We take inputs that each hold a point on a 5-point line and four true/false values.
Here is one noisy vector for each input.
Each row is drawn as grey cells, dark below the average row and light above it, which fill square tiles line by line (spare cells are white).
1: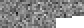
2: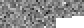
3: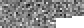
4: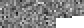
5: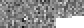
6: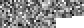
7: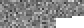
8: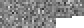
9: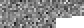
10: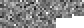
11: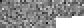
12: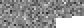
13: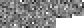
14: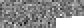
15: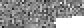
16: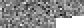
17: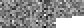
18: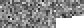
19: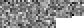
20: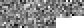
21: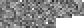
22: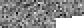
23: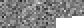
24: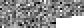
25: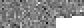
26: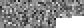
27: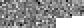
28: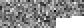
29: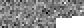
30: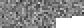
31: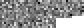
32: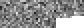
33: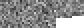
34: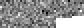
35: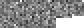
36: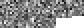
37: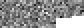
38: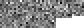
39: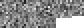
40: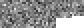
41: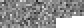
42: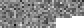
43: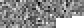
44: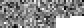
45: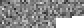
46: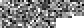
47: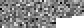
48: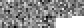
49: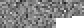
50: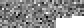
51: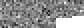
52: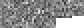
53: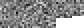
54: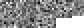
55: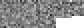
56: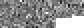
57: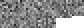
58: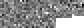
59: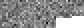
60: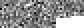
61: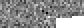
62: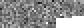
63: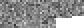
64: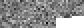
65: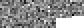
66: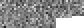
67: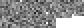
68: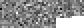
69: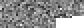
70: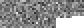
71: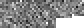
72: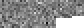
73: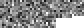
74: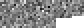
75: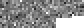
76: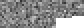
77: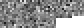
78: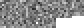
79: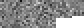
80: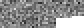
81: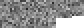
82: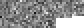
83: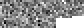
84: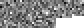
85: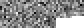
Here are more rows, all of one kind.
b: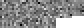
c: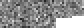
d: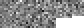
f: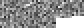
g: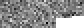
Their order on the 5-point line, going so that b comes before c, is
d, b, f, g, c.
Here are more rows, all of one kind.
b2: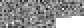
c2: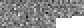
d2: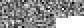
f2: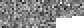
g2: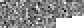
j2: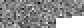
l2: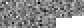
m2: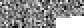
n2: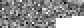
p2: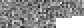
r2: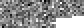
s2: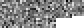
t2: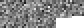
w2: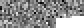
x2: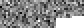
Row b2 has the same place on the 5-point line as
d2, m2, p2 and r2.
